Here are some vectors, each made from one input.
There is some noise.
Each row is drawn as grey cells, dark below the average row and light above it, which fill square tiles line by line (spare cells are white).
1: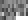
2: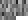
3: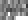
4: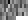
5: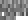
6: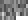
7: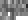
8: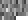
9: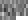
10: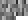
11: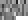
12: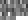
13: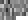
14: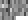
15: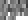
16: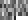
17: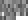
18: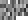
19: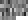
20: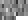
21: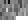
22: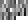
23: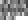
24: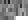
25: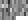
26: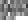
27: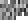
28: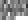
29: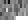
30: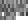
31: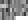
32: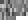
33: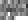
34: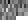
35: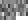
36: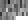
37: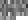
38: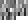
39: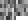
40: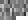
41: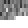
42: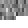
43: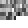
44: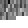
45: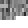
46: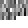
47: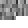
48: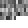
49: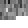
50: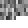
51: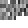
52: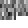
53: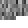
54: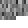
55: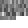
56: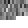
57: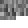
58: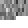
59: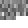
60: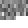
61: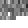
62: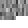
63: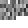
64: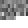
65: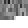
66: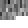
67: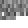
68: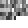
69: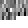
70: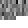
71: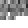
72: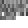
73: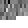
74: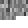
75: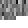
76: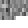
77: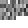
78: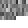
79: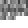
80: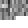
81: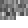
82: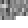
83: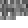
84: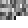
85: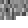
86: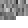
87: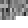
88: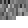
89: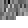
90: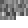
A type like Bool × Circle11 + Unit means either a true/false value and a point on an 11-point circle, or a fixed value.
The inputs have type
Label5 × Label5 × List2(Line4).
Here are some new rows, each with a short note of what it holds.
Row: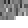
two labels (each one of 5), together with a list of two items
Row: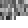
two labels (each one of 5), together with the empty list
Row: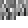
two labels (each one of 5), together with the empty list
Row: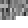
two labels (each one of 5), together with a list of two items
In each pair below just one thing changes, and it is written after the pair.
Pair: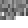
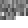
the place on the 4-point line in item 2 of the list
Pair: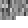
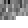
one of the two labels
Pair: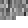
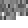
one of the two labels
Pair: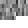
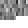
one of the two labels
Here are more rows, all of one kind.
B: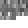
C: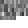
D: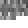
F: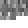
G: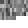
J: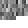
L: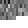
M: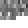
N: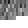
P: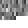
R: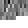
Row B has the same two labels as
D, F and M.
